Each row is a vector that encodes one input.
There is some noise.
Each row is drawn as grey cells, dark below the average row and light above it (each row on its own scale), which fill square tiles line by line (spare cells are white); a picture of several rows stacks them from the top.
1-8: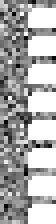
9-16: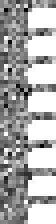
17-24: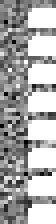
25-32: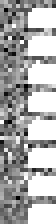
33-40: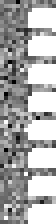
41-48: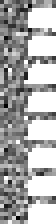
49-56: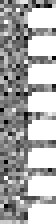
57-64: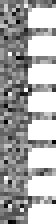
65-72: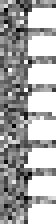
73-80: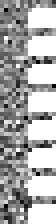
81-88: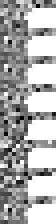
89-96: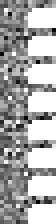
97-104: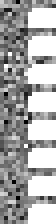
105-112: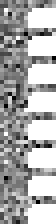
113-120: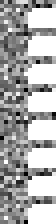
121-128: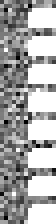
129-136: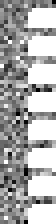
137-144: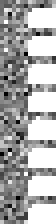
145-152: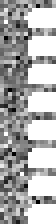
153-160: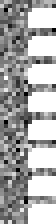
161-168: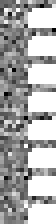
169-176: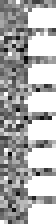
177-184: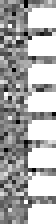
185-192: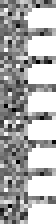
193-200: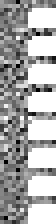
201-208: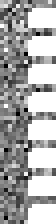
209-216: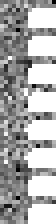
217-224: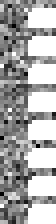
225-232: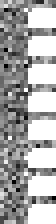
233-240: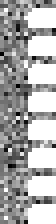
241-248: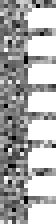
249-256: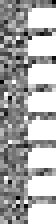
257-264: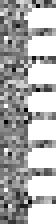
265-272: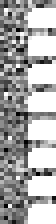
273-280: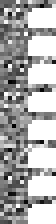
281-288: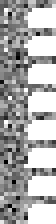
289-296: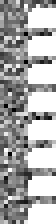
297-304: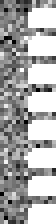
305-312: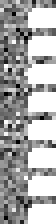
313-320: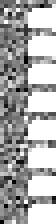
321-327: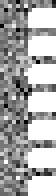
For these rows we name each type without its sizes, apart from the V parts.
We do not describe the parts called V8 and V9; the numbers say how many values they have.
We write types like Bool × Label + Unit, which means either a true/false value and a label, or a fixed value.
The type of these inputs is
Bool × Line + (Tree + Unit) × V8 × V9.
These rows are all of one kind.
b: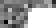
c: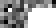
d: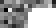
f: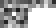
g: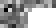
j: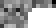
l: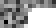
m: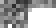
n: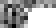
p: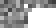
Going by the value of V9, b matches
d, f, j and l.
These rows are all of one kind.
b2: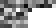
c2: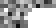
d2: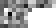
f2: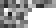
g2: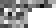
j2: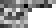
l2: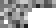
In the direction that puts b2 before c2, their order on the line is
b2, j2, g2, l2, d2, c2, f2.
